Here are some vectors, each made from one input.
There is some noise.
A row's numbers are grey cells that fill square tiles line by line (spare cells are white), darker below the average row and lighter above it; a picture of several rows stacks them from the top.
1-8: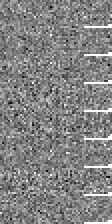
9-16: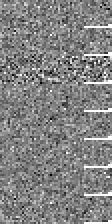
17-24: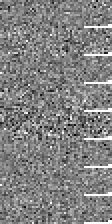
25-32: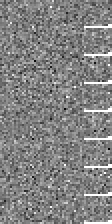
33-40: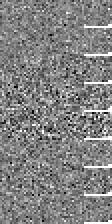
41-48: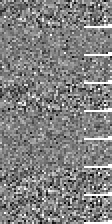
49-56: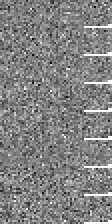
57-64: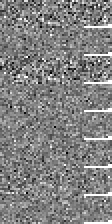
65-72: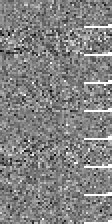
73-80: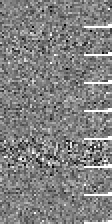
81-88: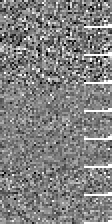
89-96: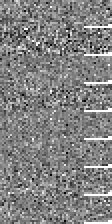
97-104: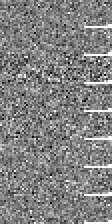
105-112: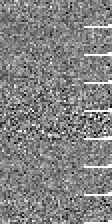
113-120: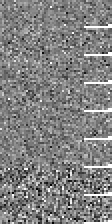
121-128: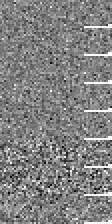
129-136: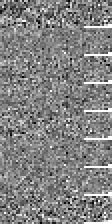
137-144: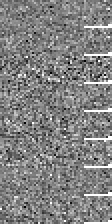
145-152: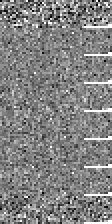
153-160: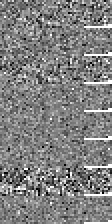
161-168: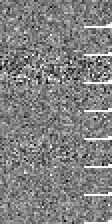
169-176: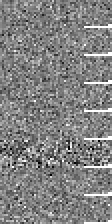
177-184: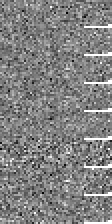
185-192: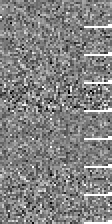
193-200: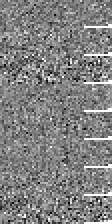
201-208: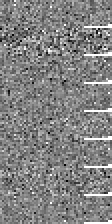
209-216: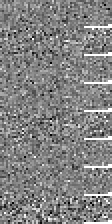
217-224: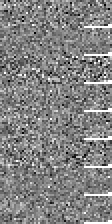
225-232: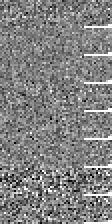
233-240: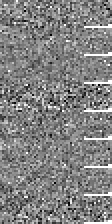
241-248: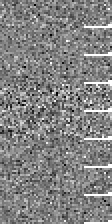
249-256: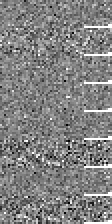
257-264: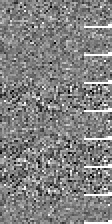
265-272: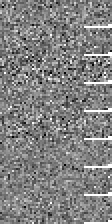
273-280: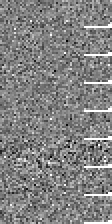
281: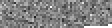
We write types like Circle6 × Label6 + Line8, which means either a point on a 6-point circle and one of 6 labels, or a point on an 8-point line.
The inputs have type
(Circle11 + Unit) × Tree19 + Tree13.
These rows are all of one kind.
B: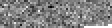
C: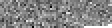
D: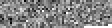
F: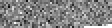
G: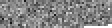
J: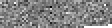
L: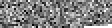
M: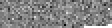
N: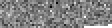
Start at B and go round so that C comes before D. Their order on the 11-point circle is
B, N, C, M, F, D, G, L, J.
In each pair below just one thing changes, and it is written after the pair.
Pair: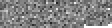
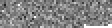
the place on the 11-point circle
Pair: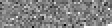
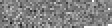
the place on the 11-point circle
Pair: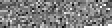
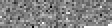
the place on the 11-point circle
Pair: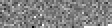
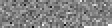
the place on the 11-point circle
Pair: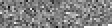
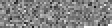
the node of the tree
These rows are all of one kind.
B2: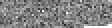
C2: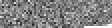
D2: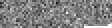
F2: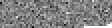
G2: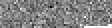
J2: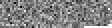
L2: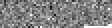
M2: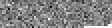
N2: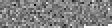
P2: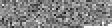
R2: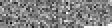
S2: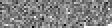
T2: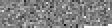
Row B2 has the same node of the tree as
N2 and T2.
